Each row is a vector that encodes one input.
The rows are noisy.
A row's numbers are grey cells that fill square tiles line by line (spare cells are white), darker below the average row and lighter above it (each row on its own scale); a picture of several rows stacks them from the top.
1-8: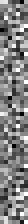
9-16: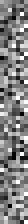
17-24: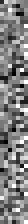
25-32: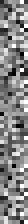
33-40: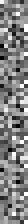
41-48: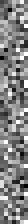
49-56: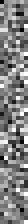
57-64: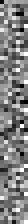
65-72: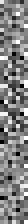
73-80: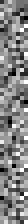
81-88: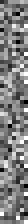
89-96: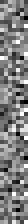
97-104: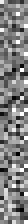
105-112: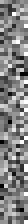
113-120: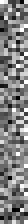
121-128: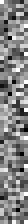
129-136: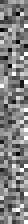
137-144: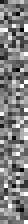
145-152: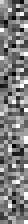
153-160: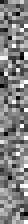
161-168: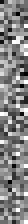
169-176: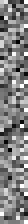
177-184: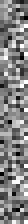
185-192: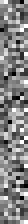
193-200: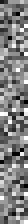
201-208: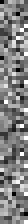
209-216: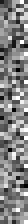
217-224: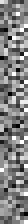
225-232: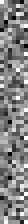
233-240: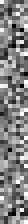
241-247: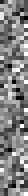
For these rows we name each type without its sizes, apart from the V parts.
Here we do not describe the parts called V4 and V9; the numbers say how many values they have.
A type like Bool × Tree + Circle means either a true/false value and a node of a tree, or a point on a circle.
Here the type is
Label × V9 + List(Bool × V4).
